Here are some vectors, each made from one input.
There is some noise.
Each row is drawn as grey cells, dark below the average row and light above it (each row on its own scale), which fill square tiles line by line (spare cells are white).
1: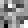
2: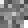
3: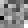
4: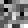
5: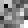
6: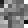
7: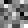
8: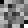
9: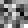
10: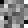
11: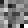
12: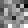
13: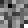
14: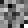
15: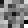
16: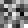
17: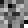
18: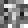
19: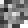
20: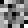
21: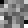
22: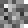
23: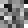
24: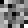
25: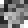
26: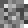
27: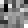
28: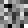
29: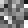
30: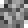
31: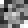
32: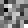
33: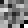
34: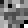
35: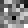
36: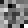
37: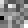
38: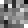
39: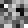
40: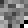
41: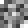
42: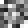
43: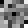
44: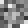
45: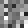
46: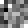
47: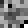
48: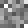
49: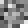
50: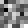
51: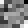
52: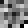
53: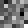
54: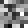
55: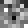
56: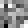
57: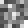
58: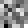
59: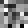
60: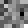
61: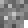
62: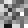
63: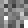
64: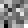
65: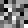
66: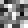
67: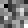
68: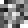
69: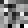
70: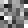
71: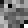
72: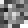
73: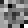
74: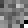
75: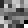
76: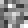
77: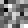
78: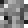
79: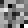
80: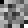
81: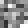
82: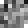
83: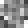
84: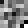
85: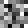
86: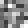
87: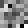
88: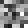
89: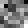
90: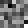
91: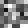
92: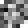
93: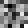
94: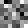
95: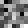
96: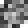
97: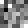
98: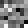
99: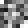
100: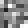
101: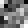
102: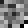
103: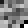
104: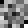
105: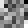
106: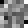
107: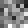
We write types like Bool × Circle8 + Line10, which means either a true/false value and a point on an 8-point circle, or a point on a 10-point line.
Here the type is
Bool × Label9 + Unit.
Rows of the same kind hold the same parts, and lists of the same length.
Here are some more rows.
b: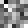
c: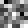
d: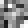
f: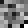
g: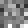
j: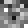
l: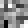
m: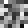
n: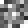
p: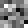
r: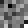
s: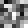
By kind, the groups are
b, c, d, f, l, m, n, p, r, s
g, j

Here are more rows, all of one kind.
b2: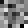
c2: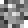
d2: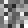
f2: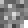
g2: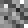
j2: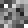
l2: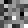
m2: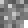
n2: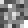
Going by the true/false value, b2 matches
g2, j2 and l2.
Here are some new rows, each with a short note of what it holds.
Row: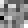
one of 9 labels and a true/false value
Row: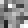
one of 9 labels and a true/false value
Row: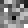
a fixed value
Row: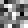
one of 9 labels and a true/false value
